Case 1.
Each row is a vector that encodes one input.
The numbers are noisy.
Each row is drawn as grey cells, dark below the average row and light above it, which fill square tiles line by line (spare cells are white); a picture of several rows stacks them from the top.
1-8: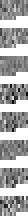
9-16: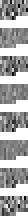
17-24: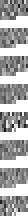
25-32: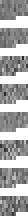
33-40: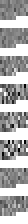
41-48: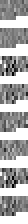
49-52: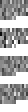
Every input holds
one of 4 labels and three true/false values.
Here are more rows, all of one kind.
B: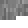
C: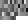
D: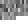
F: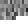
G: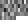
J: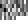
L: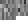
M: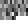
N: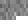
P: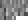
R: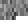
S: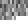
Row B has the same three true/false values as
C, G, J and P.
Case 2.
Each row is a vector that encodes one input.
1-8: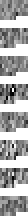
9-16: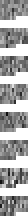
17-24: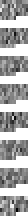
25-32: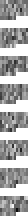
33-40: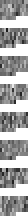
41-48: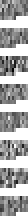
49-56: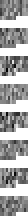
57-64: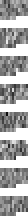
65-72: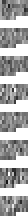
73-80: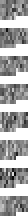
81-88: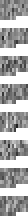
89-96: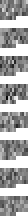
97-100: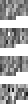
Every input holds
one of 11 labels, together with either a point on a 9-point circle, or a fixed value.
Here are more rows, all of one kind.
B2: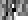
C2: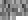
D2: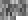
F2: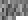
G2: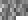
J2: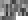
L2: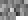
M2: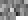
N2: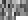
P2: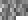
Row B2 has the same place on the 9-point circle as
G2, L2, M2 and P2.
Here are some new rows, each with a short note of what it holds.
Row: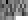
a point on a 9-point circle and one of 11 labels
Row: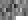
a point on a 9-point circle and one of 11 labels
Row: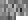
one of 11 labels
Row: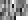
one of 11 labels
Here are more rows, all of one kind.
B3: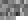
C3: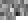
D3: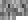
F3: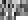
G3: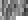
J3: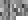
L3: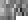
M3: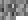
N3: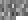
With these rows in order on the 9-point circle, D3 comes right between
G3 and M3.
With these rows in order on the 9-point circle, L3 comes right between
J3 and N3.
